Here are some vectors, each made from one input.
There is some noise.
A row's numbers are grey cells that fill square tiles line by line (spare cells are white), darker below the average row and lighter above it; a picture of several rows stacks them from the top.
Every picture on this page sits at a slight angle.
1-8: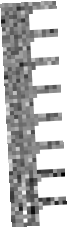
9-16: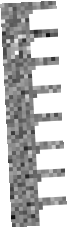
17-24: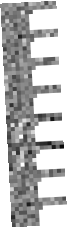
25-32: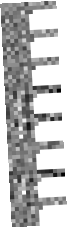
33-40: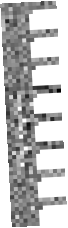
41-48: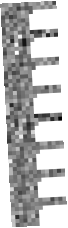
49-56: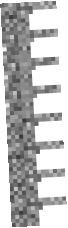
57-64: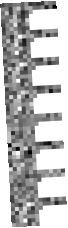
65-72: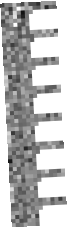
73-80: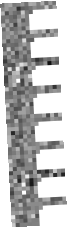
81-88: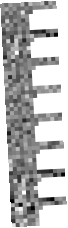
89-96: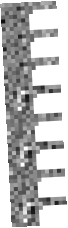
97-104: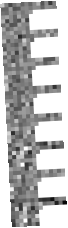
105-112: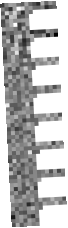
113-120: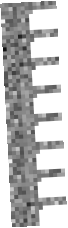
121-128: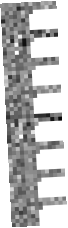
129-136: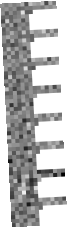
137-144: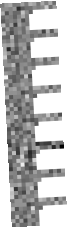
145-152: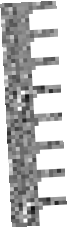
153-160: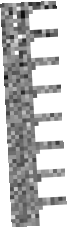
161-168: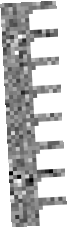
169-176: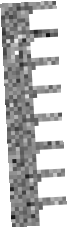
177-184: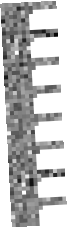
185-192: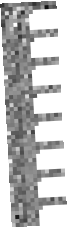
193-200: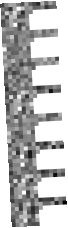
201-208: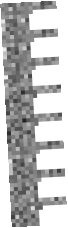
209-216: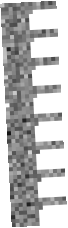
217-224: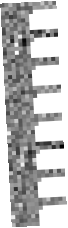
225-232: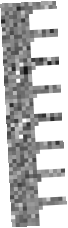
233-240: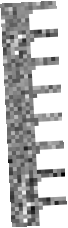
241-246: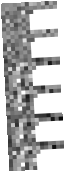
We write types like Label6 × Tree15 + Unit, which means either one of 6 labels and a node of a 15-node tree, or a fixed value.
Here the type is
Bool × Circle18 + Circle6 + Unit.
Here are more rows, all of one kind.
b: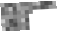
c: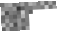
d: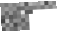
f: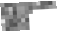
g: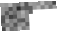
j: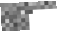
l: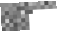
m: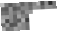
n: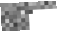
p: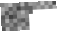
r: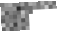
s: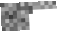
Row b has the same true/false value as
f and m.
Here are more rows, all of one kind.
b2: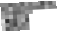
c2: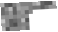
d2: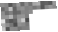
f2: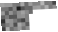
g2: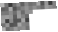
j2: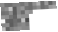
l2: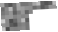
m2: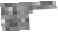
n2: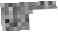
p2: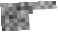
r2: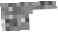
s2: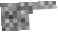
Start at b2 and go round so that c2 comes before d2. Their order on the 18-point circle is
b2, n2, g2, f2, p2, j2, s2, m2, c2, l2, d2, r2.
